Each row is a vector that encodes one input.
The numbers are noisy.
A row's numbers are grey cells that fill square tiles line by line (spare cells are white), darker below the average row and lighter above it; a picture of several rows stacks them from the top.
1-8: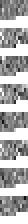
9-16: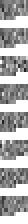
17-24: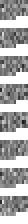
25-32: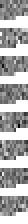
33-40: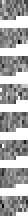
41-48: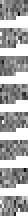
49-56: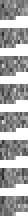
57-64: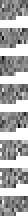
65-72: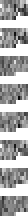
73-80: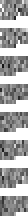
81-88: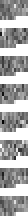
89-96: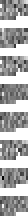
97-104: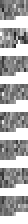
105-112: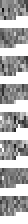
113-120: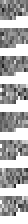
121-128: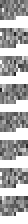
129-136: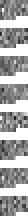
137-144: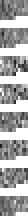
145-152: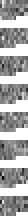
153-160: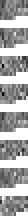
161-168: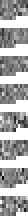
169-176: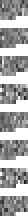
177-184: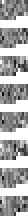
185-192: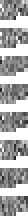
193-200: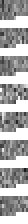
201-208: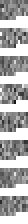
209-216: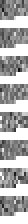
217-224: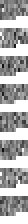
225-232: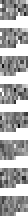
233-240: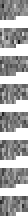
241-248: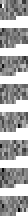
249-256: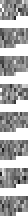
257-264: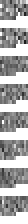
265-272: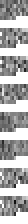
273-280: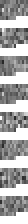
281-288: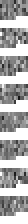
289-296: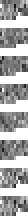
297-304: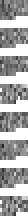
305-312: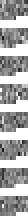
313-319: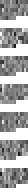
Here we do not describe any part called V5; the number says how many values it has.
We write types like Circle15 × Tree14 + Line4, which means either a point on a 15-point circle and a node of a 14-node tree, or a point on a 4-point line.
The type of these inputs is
Bool × Line10 × List2(V5).
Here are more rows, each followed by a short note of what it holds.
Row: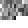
a point on a 10-point line and a true/false value, together with the empty list
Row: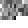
a point on a 10-point line and a true/false value, together with the empty list
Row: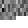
a point on a 10-point line and a true/false value, together with a list of two items
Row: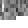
a point on a 10-point line and a true/false value, together with a list of two items
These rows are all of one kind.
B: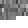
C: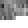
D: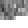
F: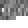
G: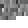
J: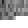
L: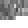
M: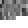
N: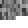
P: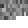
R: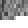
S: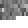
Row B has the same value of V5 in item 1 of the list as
J, M, N and S.
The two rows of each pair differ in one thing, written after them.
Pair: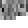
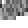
the true/false value
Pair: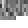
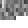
the value of V5 in item 2 of the list
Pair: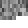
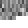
the value of V5 in item 1 of the list
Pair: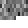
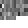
the place on the 10-point line
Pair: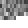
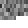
the value of V5 in item 1 of the list
